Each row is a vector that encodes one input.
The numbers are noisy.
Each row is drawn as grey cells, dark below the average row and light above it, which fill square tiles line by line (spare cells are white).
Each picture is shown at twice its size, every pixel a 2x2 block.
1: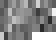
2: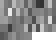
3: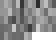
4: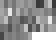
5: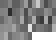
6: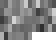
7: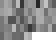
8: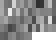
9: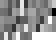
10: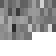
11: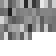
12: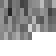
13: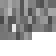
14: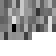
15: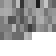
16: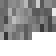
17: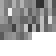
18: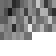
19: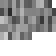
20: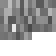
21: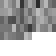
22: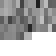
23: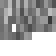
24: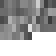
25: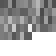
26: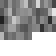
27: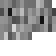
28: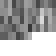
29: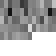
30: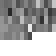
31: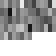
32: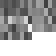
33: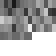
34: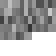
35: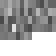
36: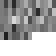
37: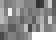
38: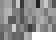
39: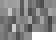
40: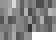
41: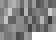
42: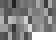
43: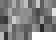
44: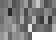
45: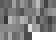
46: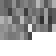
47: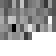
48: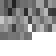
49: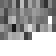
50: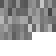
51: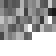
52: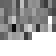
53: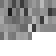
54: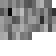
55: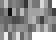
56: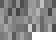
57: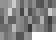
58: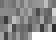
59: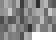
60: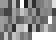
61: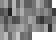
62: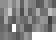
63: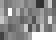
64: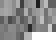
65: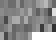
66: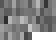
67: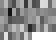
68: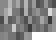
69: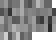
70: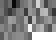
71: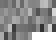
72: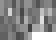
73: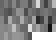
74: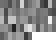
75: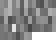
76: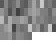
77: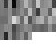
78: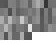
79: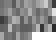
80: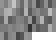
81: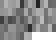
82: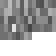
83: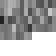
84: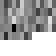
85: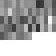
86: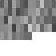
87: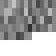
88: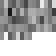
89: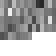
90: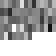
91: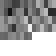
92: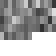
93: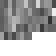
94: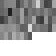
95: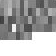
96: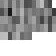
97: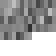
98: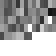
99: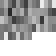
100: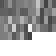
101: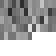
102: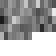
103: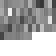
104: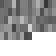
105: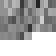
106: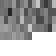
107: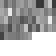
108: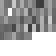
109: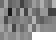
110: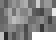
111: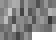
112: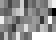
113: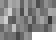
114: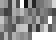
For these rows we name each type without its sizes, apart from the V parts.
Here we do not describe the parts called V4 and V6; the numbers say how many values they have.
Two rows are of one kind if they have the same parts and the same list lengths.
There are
2 kinds of row.
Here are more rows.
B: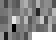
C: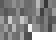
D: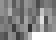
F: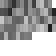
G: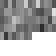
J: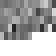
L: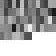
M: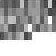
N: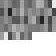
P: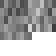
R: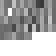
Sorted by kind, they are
B, C, D, F, J, L, R
G, M, N, P

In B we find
a point on each of two lines, three true/false values, a value of V4 and a value of V6.
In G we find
three true/false values, a value of V4 and a value of V6.
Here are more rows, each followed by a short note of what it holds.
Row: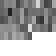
three true/false values, a value of V4 and a value of V6
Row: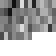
three true/false values, a value of V4 and a value of V6
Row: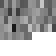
a point on each of two lines, three true/false values, a value of V4 and a value of V6
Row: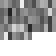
three true/false values, a value of V4 and a value of V6
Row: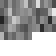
three true/false values, a value of V4 and a value of V6
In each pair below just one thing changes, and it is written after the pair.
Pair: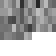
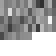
the value of V4
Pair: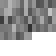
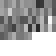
the value of V4
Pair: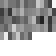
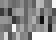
one of the three true/false values
